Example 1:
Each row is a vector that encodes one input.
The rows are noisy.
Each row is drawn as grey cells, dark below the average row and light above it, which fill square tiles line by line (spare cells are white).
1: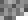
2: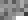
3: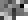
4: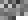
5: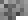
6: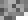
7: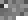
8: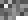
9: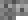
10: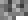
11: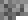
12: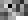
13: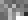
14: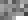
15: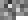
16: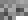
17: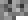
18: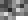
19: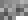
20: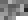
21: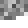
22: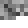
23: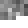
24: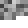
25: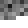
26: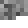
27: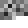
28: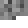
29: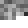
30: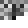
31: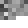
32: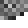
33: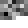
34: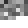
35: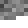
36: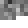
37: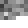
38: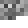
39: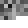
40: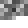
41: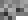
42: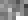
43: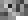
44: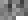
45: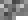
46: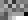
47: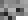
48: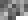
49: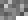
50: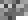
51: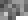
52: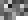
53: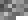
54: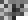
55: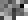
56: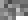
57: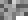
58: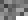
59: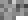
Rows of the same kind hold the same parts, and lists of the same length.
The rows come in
3 kinds.
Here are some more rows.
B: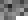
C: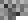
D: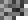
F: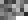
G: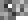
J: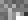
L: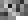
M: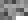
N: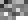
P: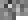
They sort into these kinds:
B, N
C, F, G, J, L, M, P
D

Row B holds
a node of an 8-node tree.
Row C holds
three true/false values.
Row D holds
a fixed value.
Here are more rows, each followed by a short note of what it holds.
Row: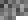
a node of an 8-node tree
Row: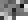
a fixed value
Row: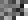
a fixed value
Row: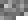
a node of an 8-node tree
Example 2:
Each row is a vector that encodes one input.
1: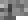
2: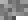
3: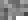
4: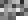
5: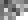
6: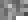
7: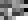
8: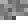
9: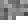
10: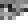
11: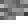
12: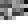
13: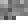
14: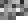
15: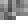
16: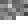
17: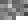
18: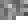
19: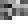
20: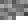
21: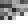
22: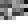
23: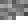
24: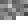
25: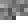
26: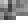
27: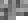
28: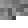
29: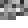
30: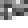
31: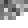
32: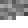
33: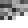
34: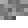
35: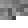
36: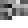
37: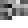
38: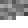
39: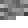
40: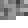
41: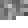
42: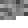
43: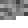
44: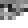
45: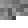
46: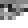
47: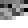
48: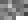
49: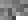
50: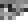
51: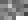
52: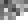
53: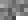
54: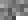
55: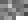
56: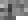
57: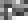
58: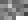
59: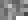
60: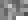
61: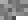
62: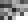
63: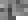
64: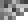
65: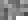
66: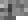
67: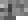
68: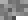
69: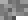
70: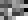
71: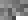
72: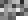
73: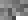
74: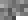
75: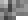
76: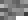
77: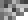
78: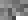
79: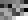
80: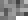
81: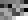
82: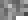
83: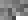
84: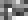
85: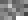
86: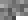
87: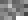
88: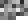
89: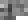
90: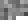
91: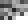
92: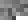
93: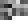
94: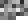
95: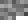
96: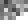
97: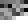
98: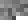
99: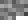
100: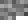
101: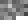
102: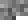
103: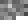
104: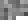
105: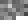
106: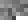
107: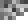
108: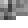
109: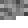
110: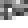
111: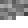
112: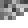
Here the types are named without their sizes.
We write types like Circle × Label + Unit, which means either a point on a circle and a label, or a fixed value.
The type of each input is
Bool × Bool × Bool × Bool + Circle + Unit.
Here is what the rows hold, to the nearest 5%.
About 30% of them hold a point on a circle. About 5% of them hold a fixed value. The rest hold four true/false values.
